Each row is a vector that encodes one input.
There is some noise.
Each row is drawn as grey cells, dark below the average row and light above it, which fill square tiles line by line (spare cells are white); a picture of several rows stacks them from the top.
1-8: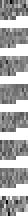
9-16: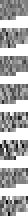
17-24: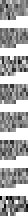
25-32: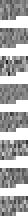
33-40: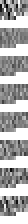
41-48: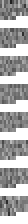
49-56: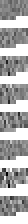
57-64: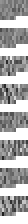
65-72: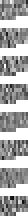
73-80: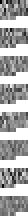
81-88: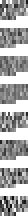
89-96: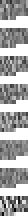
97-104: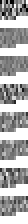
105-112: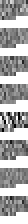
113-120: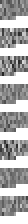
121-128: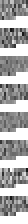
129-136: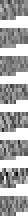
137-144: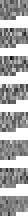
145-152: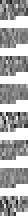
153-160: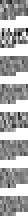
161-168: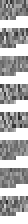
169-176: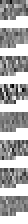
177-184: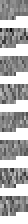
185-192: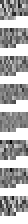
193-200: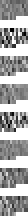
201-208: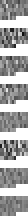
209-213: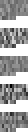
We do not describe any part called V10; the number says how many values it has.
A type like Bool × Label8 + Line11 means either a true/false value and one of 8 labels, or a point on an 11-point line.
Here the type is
Bool × V10 + Tree14.
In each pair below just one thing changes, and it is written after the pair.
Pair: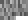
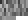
the value of V10
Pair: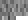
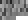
the true/false value
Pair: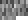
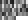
the true/false value
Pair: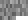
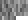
the value of V10
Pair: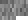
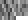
the true/false value
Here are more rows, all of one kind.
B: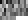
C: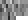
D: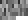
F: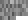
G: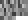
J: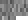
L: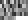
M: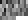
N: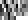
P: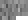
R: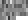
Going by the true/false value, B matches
J, N and R.
